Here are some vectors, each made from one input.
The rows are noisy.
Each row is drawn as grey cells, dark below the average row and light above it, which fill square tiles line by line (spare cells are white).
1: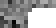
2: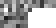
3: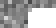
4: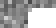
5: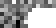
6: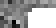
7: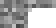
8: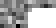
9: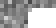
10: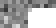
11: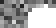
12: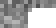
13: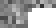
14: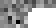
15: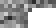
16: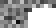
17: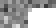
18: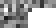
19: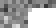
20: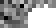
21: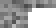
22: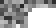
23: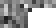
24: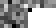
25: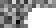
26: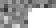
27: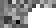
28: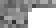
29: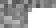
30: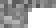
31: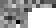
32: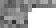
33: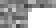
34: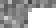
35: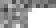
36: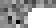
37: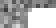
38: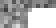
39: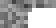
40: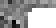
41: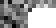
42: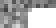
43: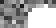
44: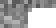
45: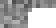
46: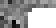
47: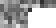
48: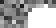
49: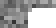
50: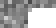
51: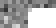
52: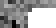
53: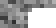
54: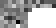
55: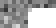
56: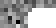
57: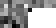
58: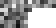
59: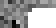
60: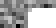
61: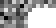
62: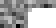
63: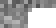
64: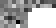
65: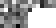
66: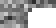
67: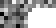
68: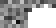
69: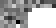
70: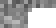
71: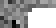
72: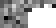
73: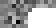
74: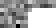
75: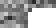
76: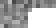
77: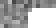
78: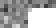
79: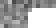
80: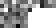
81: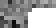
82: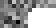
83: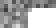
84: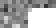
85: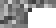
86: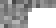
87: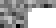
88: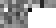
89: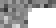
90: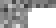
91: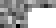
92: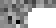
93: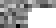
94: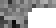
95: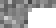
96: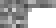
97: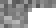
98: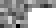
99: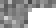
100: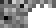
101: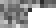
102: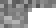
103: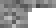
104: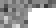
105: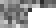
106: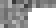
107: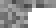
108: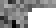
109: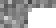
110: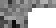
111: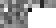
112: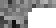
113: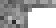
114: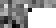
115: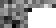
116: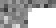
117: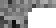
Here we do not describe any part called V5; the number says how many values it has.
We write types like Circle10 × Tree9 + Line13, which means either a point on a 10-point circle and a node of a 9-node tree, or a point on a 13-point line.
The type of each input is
(Line4 + V5) × Tree8.
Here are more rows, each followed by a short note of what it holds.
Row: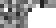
a node of an 8-node tree and a value of V5
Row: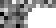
a node of an 8-node tree and a value of V5
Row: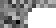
a node of an 8-node tree and a value of V5
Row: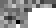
a node of an 8-node tree and a value of V5
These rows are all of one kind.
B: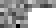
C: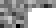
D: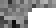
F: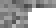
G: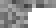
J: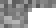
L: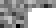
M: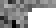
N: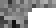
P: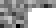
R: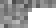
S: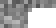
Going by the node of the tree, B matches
C, L and P.
